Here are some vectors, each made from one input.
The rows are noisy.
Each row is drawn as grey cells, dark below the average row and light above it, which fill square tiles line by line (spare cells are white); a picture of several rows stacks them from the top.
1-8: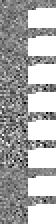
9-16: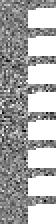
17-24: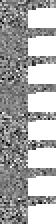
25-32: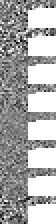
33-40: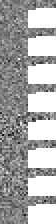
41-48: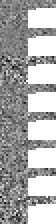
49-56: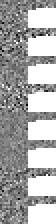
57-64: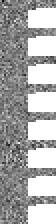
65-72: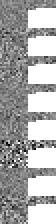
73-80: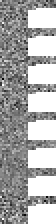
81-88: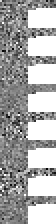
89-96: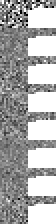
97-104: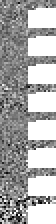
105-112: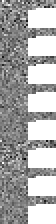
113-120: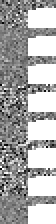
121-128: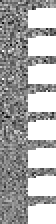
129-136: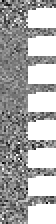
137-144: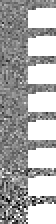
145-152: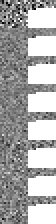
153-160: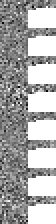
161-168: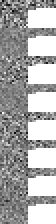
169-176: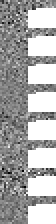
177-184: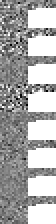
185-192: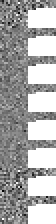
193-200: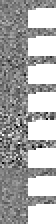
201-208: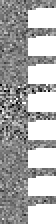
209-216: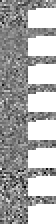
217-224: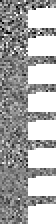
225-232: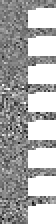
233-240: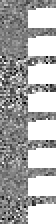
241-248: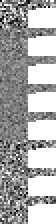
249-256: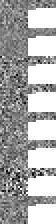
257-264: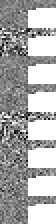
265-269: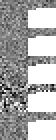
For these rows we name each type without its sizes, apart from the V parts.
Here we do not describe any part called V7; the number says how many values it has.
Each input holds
either a label, or a point on a line and a value of V7, or a node of a tree.
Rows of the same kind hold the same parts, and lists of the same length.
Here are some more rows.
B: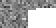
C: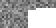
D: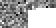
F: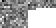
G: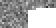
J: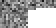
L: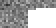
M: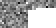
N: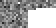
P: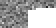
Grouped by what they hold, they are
B, D, G, J, L, M, N, P
C
F

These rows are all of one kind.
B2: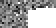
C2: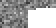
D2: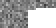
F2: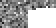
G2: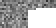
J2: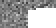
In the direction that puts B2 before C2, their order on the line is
F2, D2, B2, G2, J2, C2.
